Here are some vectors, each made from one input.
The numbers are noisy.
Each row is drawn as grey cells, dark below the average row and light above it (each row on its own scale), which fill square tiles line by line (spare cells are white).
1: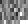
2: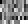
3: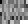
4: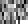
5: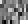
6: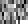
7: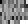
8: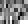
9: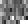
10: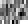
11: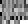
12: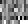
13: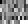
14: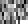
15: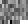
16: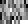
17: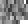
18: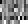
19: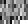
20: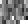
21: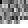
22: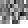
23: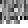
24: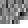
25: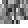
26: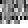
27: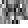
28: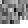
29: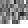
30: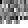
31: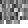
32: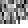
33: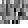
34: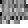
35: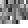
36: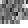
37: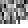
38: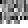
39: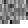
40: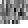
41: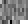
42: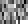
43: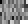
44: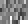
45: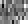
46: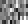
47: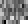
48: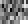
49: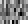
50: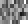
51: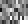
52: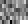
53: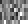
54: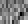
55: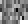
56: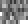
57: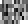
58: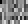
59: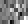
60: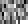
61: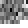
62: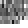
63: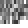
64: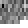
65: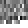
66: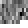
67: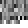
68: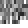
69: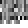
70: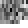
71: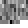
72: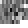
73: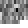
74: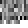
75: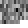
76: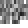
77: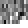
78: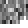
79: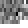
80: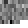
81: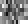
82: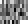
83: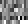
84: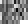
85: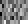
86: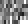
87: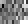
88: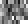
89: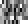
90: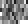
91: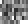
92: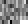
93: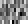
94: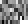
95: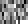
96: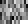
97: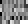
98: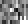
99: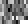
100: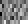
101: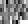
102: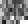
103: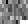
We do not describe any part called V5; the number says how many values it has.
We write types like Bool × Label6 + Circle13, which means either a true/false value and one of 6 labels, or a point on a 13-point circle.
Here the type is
List2(Bool × V5).
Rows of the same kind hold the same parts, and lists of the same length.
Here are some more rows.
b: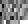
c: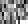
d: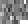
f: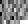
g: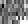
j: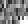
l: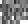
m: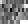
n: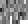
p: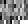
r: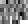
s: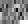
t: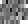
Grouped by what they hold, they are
b, f, p
c
d, g, j, l, m, n, r, s, t

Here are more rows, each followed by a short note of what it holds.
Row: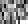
the empty list
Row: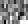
a list of two items
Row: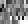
a list of two items
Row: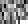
the empty list
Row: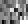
a list of two items
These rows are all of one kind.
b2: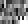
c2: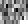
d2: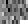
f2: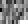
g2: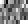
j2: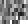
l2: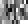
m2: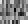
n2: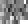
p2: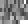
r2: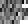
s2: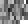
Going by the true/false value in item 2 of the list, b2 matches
d2, j2 and m2.
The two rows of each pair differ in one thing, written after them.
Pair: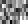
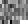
the true/false value in item 2 of the list
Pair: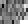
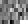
the value of V5 in item 1 of the list
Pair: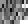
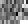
the value of V5 in item 2 of the list
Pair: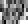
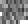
the true/false value in item 1 of the list
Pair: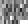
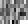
the true/false value in item 1 of the list
